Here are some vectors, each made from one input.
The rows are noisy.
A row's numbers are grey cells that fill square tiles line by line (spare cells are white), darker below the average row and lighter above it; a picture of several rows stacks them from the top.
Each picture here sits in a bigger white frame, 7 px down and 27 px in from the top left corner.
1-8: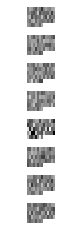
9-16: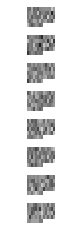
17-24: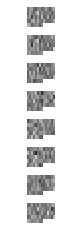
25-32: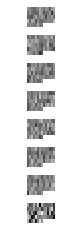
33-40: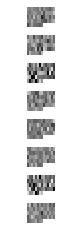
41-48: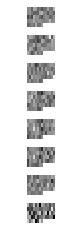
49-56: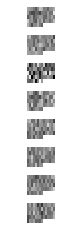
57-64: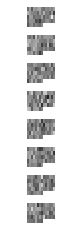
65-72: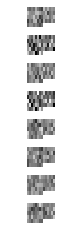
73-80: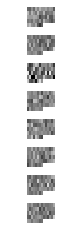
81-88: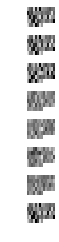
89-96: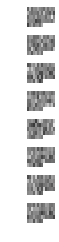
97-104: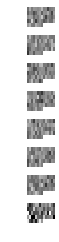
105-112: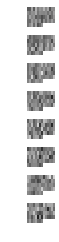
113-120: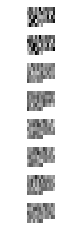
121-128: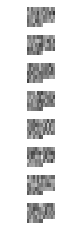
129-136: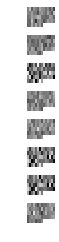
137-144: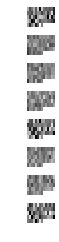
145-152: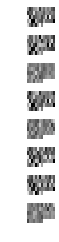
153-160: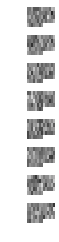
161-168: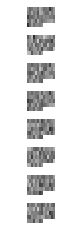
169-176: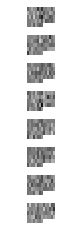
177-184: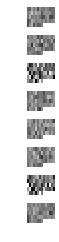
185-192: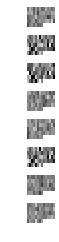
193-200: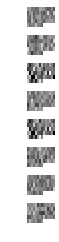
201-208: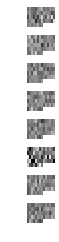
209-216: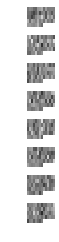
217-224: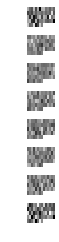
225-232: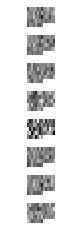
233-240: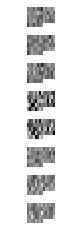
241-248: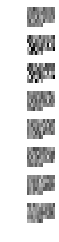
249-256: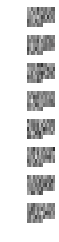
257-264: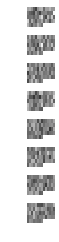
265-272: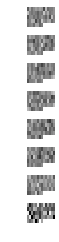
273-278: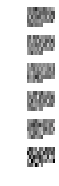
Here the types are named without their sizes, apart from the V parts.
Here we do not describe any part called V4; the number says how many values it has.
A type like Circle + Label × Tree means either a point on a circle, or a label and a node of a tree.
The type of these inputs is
(Label + Line) × Line + V4.
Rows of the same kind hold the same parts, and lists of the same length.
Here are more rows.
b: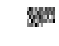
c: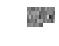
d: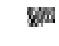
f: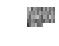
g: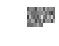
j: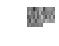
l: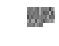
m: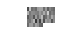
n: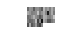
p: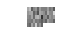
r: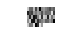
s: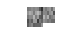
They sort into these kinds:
b, d, r
c, n, s
f, g, j, l, m, p

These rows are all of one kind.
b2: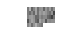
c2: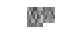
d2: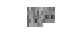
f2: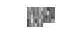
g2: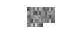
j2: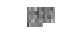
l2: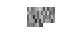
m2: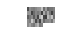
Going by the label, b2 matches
d2 and f2.
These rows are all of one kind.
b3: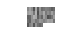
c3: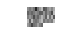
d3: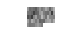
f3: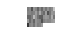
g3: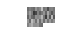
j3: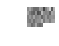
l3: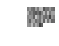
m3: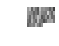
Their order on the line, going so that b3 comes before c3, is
f3, j3, b3, l3, m3, g3, d3, c3.
